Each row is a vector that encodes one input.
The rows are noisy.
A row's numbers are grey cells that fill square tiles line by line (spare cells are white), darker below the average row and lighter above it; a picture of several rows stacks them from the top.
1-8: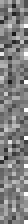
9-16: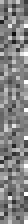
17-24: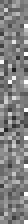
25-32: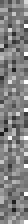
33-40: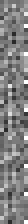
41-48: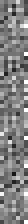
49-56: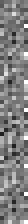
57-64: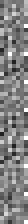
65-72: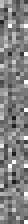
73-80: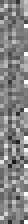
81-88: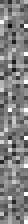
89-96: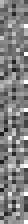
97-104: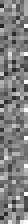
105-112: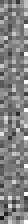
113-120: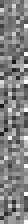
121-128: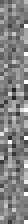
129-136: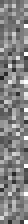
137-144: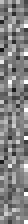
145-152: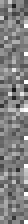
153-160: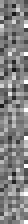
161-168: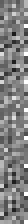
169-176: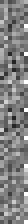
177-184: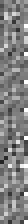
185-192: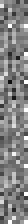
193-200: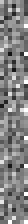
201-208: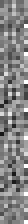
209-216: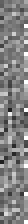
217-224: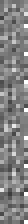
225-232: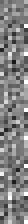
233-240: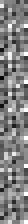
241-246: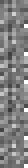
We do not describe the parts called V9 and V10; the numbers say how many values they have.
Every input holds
either one of 6 labels, a true/false value and a value of V10, or a value of V9.
